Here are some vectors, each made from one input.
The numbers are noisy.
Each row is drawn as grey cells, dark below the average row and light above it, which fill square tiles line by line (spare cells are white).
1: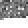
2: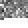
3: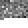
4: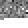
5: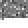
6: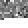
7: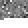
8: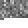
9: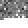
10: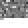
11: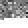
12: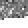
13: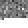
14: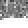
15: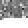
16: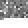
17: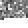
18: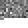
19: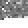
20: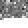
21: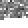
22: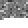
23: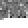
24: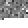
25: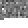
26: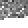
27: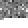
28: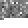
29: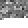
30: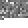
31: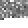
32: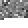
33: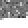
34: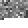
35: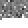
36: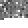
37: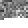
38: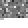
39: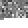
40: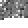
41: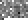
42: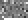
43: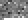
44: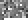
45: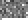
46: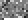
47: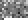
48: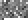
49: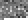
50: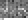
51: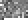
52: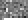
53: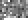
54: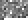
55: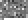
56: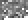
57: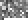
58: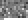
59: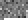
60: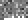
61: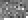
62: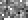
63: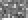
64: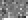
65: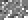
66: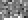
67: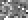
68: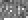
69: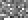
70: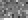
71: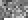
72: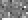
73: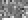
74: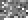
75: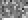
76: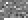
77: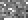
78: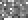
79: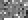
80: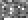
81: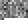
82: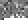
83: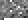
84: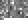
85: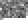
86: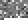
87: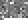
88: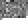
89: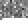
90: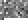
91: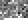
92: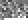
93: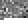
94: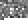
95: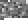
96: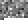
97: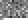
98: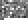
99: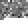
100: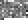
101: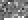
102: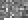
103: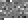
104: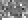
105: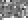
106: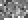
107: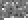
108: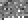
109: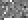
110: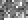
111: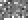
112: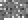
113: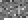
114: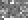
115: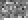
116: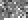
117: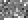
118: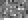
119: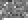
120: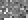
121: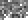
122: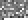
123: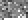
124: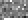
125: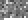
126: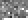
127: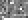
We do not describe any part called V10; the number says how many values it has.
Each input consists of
a value of V10, together with either a point on a 6-point circle, or four true/false values.
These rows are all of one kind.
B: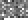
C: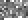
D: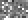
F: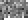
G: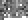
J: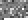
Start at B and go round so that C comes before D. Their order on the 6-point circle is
B, J, G, C, D, F.
